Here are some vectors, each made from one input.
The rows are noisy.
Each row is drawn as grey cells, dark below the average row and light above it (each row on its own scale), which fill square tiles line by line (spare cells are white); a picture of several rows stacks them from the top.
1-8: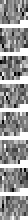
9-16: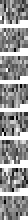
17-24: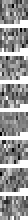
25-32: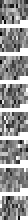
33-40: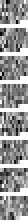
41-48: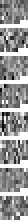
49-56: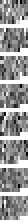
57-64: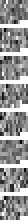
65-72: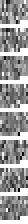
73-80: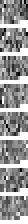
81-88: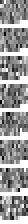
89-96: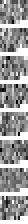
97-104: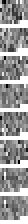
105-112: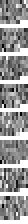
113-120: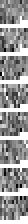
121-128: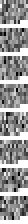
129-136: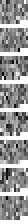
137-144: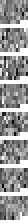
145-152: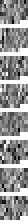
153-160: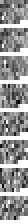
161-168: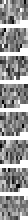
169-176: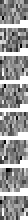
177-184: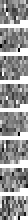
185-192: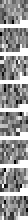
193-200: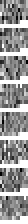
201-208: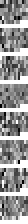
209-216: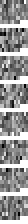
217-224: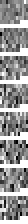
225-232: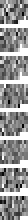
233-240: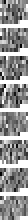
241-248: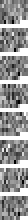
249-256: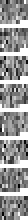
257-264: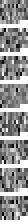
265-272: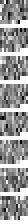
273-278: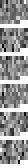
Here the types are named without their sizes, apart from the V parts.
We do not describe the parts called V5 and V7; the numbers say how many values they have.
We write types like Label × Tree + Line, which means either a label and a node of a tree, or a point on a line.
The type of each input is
Bool × Circle × (Tree + V5) + V7 × V7.
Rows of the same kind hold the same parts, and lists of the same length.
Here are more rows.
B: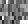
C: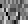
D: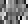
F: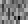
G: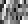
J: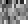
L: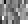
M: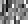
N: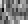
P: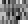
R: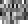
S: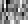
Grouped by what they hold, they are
B, C, D, F, G, L, P
J, M, N, S
R

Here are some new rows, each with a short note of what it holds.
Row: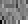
two values of V7
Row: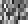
a point on a circle, a true/false value and a value of V5
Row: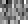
a point on a circle, a node of a tree and a true/false value
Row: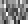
a point on a circle, a node of a tree and a true/false value
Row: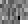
a point on a circle, a true/false value and a value of V5
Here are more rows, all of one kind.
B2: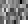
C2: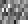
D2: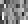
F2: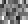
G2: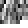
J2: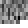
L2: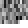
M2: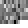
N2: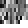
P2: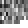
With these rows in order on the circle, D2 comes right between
B2 and L2.
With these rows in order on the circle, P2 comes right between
J2 and L2.
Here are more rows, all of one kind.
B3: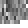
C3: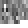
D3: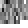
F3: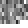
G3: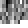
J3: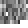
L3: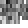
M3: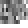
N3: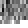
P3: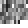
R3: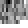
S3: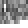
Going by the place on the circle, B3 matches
J3 and M3.
